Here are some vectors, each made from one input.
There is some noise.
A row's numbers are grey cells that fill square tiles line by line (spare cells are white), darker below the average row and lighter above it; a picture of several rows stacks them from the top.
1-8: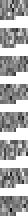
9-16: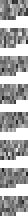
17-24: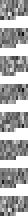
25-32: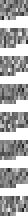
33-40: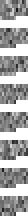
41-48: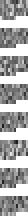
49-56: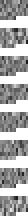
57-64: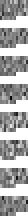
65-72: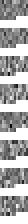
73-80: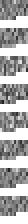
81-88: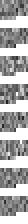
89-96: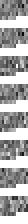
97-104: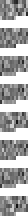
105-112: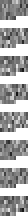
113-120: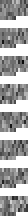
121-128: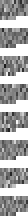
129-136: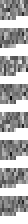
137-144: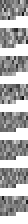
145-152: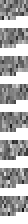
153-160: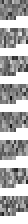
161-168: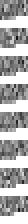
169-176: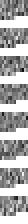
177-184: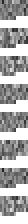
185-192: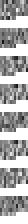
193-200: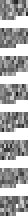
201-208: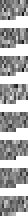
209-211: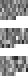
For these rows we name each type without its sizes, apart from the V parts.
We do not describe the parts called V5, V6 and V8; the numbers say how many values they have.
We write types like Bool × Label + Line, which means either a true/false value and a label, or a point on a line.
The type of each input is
Label × Label + (Line + V5) × V8 + V6.
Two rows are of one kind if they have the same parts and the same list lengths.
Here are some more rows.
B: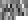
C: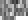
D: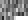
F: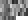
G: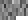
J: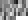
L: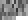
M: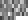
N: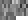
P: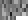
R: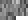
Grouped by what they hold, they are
B, D, M
C, F, J
G, N, P, R
L

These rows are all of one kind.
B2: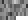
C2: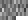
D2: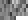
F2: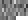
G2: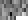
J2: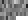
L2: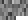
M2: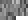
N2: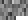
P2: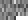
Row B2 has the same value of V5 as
G2, L2, N2 and P2.
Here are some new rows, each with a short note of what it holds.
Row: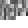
a value of V6
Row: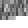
a point on a line and a value of V8
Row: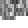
a value of V6
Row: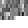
two labels
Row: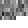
a point on a line and a value of V8
